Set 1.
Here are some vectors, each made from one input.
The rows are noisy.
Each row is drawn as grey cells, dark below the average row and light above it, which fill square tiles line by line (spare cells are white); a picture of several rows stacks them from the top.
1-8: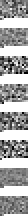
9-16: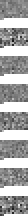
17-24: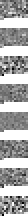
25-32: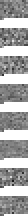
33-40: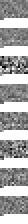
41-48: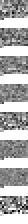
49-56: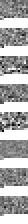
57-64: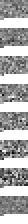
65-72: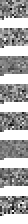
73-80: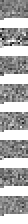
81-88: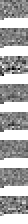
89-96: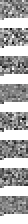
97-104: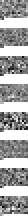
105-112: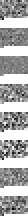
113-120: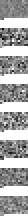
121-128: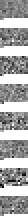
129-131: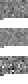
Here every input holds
a true/false value, together with either a fixed value, or a node of a 9-node tree.
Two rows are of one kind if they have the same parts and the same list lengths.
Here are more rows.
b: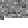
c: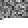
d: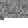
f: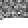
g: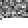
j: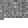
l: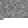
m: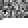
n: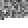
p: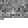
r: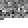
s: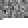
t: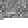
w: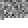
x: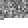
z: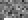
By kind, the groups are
b, c, d, f, g, j, l, m, p, s, t, x
n, r, w, z

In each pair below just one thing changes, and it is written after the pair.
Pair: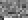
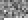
the true/false value
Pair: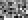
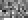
the true/false value
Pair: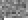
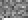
the node of the tree
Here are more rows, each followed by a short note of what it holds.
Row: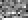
a node of a 9-node tree and a true/false value
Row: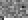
a node of a 9-node tree and a true/false value
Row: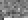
a true/false value
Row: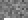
a true/false value
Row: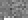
a true/false value
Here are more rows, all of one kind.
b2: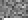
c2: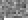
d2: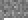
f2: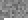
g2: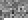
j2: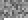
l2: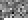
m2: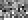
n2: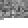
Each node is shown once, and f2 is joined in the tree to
d2 and m2.
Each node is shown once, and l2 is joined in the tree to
b2 and n2.
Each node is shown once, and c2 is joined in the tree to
d2.
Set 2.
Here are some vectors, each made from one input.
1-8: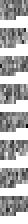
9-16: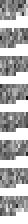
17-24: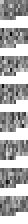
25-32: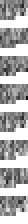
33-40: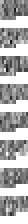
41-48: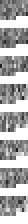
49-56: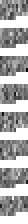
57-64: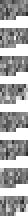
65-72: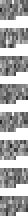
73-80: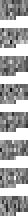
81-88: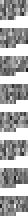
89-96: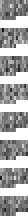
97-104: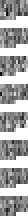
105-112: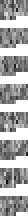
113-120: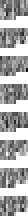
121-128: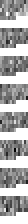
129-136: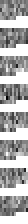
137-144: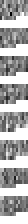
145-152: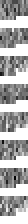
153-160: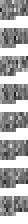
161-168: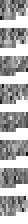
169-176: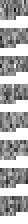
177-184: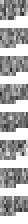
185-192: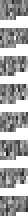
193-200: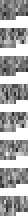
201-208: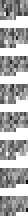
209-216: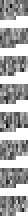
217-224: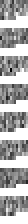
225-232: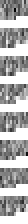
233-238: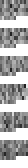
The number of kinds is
2.
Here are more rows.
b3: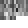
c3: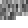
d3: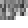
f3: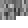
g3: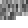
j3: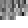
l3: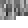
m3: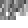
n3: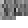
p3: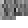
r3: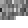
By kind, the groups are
b3, f3, j3, l3, m3
c3, d3, g3, n3, p3, r3

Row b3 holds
a point on a 15-point line and three true/false values.
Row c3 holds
a point on a 15-point line.
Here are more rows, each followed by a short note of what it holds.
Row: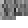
a point on a 15-point line
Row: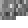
a point on a 15-point line
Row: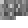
a point on a 15-point line
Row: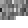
a point on a 15-point line
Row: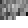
a point on a 15-point line and three true/false values
